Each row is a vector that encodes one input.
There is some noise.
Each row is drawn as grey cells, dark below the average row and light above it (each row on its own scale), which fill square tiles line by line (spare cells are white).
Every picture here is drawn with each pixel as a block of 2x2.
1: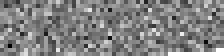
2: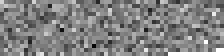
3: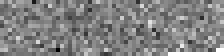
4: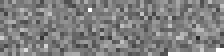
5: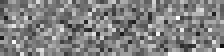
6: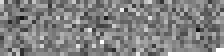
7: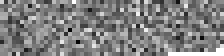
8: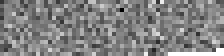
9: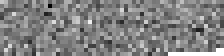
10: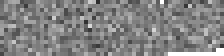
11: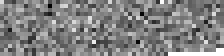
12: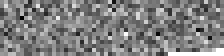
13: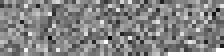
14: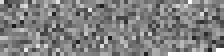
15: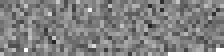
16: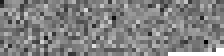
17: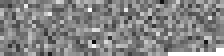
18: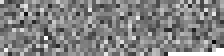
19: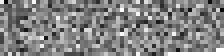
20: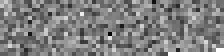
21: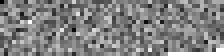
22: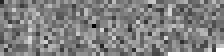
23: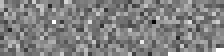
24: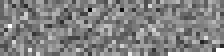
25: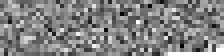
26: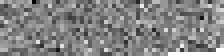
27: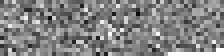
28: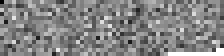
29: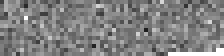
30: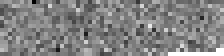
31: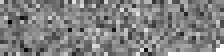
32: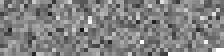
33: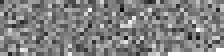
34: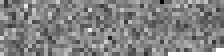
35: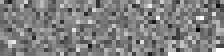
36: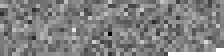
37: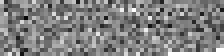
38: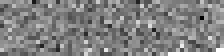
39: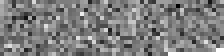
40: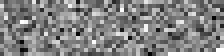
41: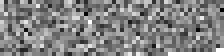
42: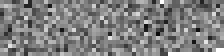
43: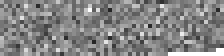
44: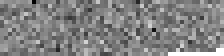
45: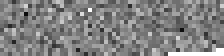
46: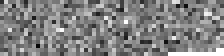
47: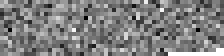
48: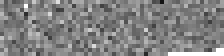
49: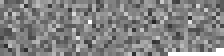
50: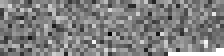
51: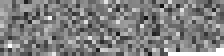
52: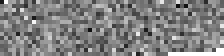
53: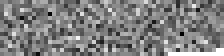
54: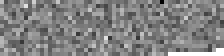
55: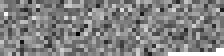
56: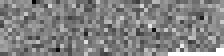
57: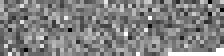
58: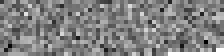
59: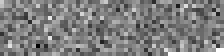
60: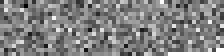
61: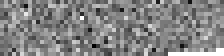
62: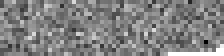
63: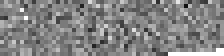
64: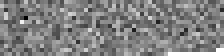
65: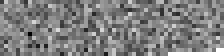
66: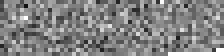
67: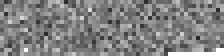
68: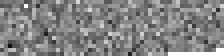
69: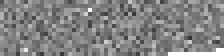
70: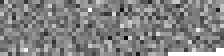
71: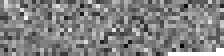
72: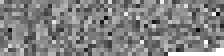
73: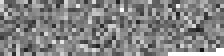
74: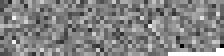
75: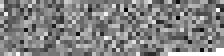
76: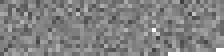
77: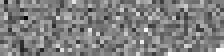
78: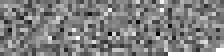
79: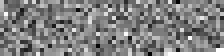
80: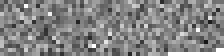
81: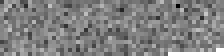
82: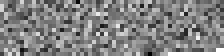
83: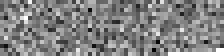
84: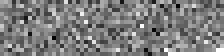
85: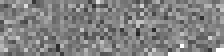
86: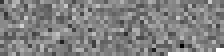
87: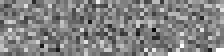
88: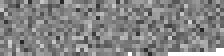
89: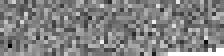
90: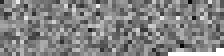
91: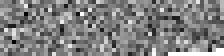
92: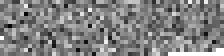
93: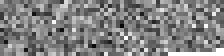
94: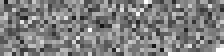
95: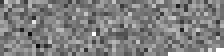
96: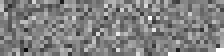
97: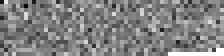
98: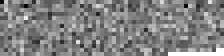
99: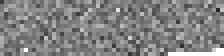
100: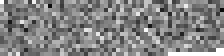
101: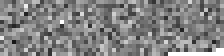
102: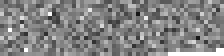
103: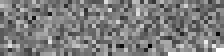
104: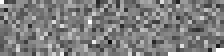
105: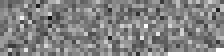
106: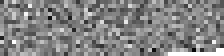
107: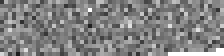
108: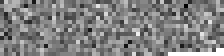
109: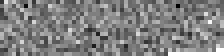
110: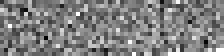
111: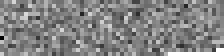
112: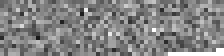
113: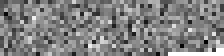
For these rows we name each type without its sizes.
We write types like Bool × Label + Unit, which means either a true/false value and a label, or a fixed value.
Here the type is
Bool × List(Line).
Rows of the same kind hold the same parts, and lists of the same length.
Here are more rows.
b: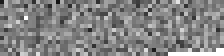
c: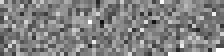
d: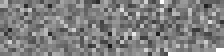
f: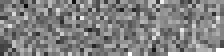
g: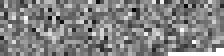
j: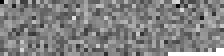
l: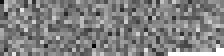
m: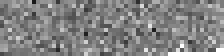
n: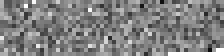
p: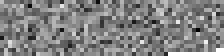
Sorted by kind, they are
b, f, g, j, l
c, d, n, p
m

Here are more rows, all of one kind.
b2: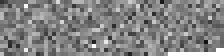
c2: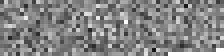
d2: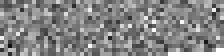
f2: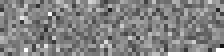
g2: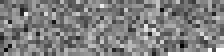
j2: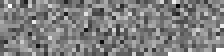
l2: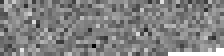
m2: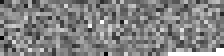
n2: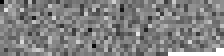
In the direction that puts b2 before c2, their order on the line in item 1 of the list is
b2, g2, d2, m2, f2, c2, l2, n2, j2.
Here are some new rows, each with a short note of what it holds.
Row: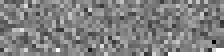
a true/false value, together with a list of one item
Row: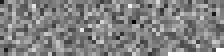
a true/false value, together with a list of two items
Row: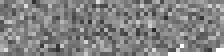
a true/false value, together with the empty list
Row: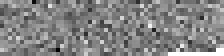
a true/false value, together with the empty list
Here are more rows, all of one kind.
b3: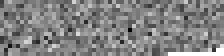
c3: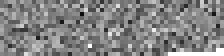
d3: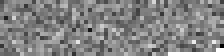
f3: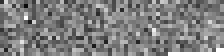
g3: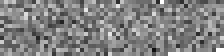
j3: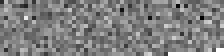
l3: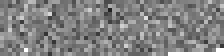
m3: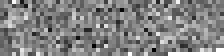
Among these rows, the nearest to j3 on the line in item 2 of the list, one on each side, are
b3 and f3.
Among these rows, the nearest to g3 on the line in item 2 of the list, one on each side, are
b3 and c3.
